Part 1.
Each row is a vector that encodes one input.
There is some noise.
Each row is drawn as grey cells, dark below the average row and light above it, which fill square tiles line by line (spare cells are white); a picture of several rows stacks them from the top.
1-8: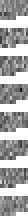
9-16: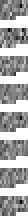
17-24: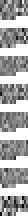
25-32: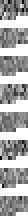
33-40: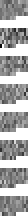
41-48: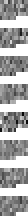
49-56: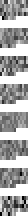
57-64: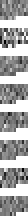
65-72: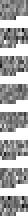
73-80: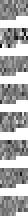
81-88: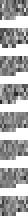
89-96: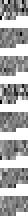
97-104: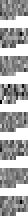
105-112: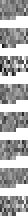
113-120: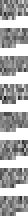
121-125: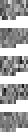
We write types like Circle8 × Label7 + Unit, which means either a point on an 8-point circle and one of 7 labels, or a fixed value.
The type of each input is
Bool × Circle8 + Line7.
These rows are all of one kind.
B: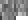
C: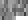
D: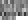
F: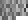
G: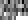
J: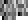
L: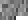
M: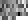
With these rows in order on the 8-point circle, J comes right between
G and M.
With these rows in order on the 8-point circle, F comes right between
B and M.
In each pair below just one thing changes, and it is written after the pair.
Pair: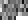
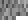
the place on the 8-point circle
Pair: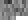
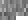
the place on the 8-point circle
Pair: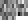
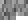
the place on the 8-point circle
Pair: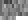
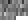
the true/false value
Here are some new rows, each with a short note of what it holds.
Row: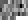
a point on a 7-point line
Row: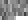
a point on an 8-point circle and a true/false value
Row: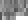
a point on an 8-point circle and a true/false value
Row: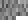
a point on an 8-point circle and a true/false value
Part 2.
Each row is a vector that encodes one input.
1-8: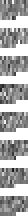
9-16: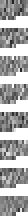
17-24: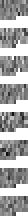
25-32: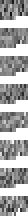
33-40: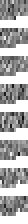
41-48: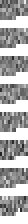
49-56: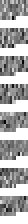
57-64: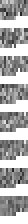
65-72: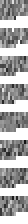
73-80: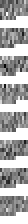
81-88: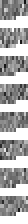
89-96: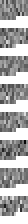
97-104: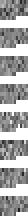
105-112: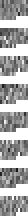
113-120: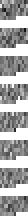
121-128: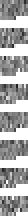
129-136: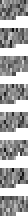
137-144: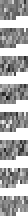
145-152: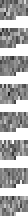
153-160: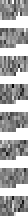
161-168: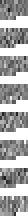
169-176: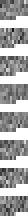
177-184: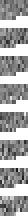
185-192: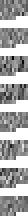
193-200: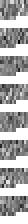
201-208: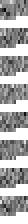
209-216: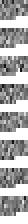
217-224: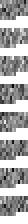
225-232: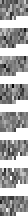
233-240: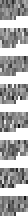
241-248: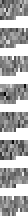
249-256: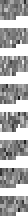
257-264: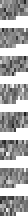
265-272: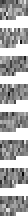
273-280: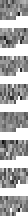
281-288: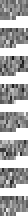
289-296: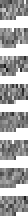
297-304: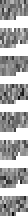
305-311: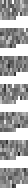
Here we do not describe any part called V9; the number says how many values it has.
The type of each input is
(Circle6 + Unit) × Line10 × V9.
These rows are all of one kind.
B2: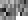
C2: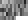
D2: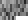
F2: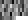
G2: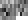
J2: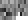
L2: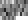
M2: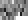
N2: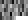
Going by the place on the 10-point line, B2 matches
G2 and L2.
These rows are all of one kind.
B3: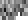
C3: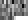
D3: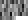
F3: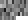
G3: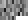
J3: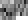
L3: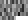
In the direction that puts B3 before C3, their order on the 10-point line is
B3, J3, F3, G3, L3, C3, D3.
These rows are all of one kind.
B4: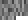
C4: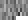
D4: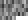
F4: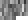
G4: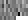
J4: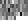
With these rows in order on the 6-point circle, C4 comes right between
B4 and G4.
